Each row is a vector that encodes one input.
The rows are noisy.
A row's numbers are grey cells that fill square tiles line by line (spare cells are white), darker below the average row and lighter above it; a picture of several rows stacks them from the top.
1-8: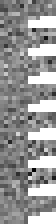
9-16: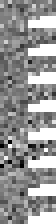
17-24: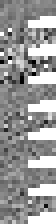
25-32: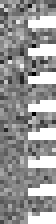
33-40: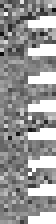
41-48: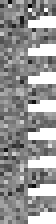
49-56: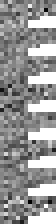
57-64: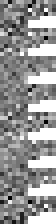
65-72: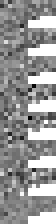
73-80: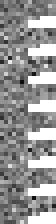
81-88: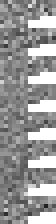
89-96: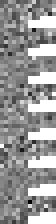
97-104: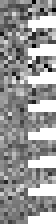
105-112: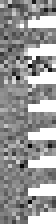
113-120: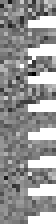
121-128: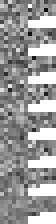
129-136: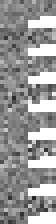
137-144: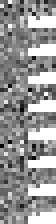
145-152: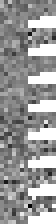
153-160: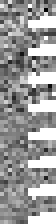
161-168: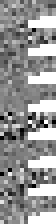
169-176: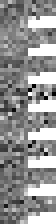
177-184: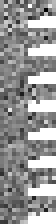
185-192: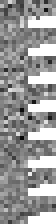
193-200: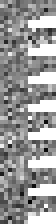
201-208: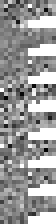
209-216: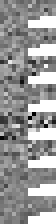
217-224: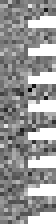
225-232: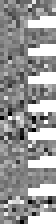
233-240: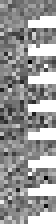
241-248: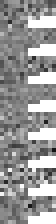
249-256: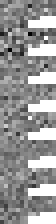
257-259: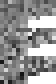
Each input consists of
either one of 9 labels, or four true/false values.
